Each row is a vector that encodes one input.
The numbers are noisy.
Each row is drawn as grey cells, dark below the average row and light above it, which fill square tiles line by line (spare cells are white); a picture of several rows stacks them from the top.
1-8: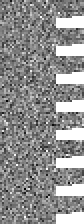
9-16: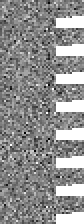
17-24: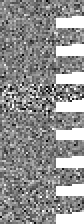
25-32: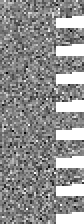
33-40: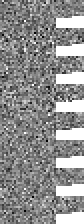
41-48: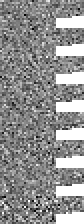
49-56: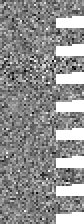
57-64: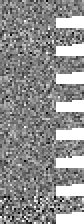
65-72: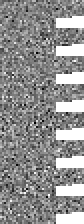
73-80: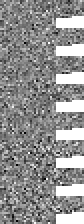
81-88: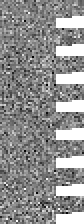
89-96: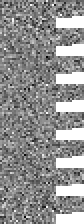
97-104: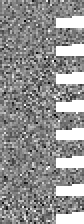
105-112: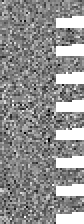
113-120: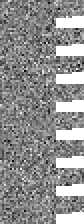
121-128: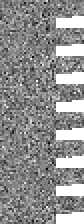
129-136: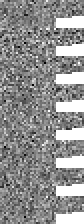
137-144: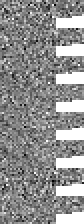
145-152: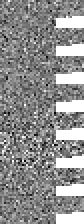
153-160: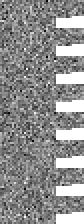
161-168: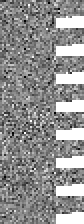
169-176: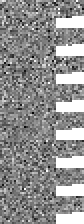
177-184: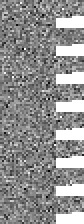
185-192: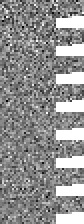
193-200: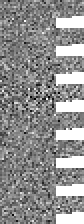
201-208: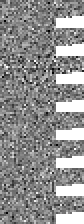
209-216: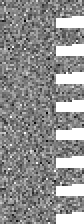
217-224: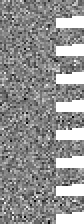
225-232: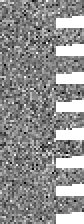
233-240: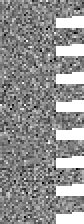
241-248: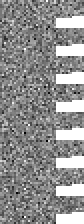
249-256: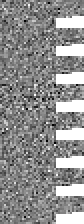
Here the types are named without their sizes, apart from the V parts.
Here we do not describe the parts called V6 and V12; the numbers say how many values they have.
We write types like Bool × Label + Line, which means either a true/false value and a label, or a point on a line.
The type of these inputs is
Tree × (Tree + Unit) × V6 × V12.
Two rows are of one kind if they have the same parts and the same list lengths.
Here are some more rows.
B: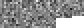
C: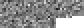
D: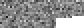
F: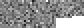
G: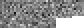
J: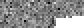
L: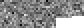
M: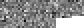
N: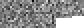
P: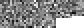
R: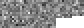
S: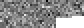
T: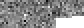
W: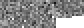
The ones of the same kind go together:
B, C, D, P, W
F, G, J, L, M, N, R, S, T

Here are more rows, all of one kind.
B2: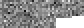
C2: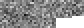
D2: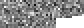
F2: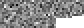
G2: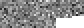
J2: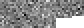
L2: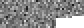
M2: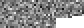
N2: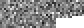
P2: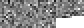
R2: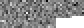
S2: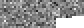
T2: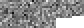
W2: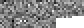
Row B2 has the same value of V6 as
C2, G2, J2 and T2.
